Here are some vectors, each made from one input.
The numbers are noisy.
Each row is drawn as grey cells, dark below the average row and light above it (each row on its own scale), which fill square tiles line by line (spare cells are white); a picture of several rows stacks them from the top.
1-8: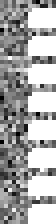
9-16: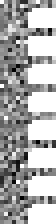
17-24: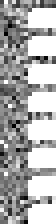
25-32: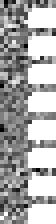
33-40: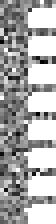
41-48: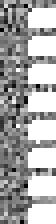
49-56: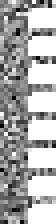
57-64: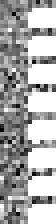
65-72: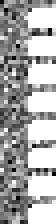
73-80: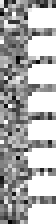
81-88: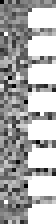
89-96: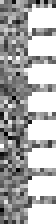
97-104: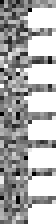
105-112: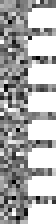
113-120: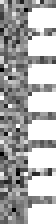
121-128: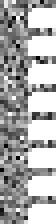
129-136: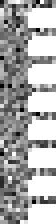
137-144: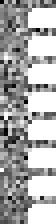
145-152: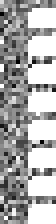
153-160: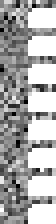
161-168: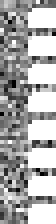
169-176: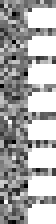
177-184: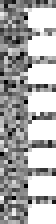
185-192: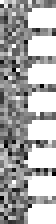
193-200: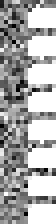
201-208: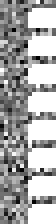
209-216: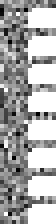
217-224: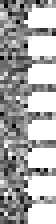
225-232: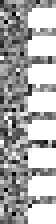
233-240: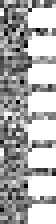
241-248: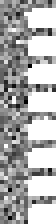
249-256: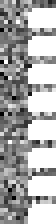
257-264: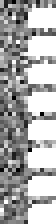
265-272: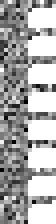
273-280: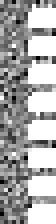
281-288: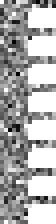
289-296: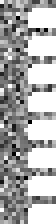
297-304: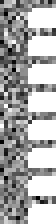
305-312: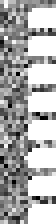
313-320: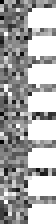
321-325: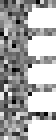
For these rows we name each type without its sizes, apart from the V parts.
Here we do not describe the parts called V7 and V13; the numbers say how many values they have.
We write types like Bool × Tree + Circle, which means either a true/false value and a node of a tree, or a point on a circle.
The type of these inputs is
Bool × Bool × Bool + (Tree + V13) × V7 + Unit.
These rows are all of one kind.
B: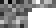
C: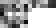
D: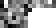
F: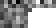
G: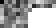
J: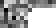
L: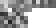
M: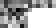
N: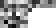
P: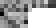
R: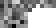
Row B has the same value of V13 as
C, G, M and P.
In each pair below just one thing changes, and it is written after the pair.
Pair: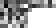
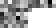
the value of V7
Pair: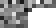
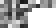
the value of V7
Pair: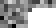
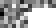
the node of the tree
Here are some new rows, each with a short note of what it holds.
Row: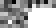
three true/false values
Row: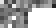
a fixed value
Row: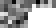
three true/false values
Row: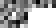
three true/false values
